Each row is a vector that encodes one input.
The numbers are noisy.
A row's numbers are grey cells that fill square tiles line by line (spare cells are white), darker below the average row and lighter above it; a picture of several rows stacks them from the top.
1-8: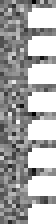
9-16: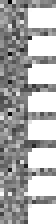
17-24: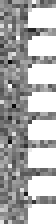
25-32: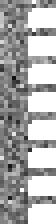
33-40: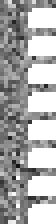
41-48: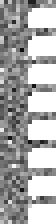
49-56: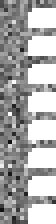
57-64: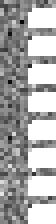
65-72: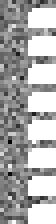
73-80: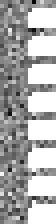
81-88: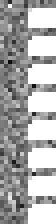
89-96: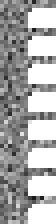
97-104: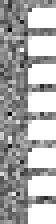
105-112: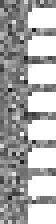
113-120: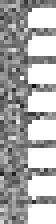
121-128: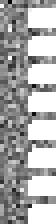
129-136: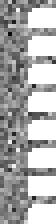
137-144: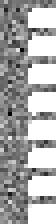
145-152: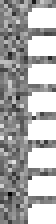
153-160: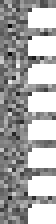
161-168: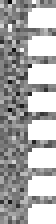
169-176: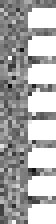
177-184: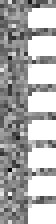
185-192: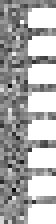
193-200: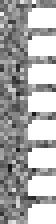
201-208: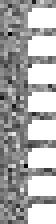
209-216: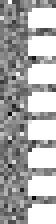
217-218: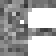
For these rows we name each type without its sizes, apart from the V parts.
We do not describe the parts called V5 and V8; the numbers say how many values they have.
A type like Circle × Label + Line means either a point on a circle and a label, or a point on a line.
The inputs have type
(Label + Line) × (Tree + V5) × V8.
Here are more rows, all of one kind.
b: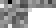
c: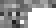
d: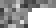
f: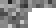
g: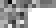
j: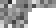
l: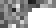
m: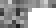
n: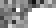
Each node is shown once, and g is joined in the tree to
b and j.
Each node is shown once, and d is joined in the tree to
f and l.
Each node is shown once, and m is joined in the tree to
c.
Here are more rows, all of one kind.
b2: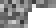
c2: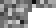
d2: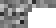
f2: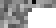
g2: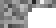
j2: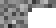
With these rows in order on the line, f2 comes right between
g2 and j2.
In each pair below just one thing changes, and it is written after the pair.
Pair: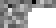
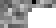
the place on the line
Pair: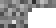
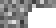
the value of V5
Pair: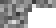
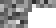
the place on the line
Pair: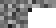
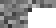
the value of V8
